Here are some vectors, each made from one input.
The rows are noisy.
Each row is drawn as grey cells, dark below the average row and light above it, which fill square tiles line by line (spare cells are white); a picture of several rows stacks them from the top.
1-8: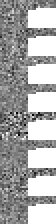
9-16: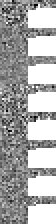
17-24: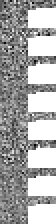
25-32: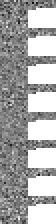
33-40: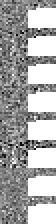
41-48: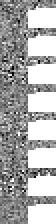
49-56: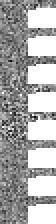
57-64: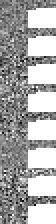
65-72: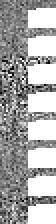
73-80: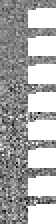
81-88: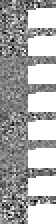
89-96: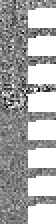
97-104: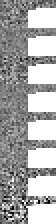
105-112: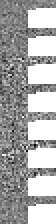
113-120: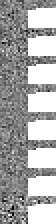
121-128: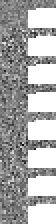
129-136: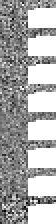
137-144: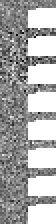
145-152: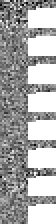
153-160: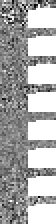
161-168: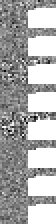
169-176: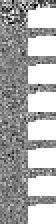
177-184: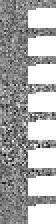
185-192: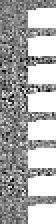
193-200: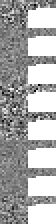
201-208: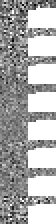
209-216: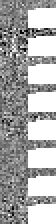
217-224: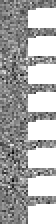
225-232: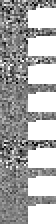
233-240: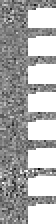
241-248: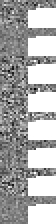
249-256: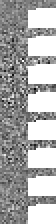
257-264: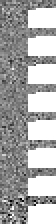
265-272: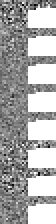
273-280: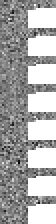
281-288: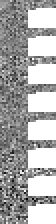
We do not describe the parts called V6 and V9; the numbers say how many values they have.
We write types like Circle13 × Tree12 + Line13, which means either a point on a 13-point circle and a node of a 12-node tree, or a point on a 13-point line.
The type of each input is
Bool × Tree12 + Label7 + (Line4 + V9) × V6.
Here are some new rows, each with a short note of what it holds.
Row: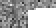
a value of V6 and a value of V9
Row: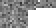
a value of V6 and a value of V9
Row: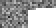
one of 7 labels
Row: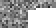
a value of V6 and a value of V9
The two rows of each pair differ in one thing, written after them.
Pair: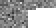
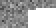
the true/false value
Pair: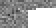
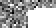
the true/false value
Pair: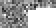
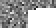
the node of the tree
